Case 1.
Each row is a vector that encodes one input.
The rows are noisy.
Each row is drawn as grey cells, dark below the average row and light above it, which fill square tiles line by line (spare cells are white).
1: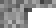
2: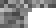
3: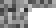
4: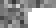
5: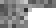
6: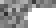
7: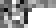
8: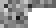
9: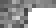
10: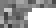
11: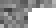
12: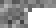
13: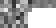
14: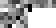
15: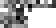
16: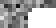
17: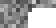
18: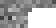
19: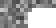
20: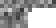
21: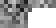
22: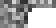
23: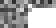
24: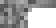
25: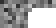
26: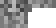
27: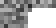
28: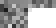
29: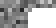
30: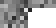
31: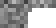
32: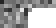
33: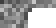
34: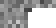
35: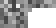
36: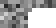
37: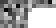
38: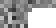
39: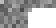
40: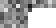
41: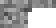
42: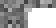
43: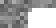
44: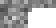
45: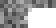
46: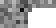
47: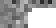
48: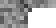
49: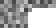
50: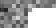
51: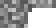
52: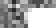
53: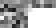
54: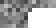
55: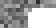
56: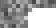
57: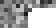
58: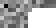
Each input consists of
either a fixed value, or three true/false values.
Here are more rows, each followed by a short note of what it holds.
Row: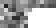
a fixed value
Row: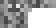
three true/false values
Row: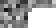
three true/false values
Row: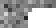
a fixed value
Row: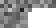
three true/false values
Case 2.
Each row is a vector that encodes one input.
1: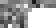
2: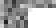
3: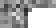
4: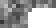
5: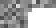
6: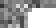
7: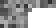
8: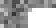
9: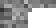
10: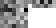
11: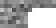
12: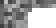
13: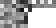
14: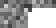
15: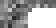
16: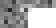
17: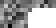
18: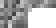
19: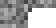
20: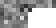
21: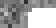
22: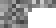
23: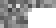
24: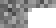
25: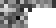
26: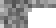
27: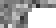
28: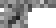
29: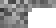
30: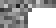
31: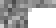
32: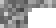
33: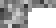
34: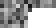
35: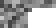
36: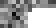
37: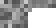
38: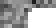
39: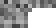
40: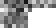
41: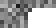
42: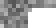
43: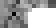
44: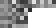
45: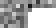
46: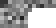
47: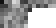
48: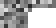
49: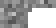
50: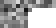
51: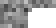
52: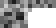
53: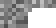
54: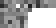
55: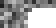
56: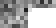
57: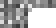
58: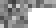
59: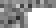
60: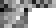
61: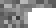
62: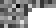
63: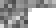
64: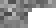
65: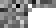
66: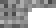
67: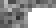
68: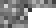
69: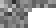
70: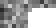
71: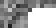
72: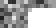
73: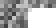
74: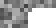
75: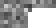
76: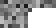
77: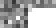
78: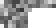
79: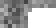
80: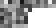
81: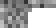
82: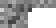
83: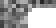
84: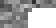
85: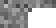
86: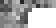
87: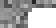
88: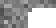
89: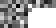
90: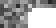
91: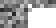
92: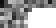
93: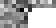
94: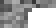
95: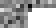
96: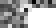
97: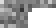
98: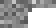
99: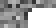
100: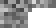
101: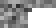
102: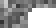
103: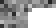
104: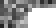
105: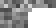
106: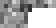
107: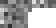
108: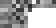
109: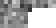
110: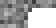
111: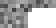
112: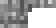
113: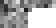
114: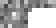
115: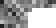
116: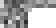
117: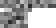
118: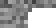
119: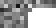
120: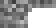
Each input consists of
a point on a 6-point circle.
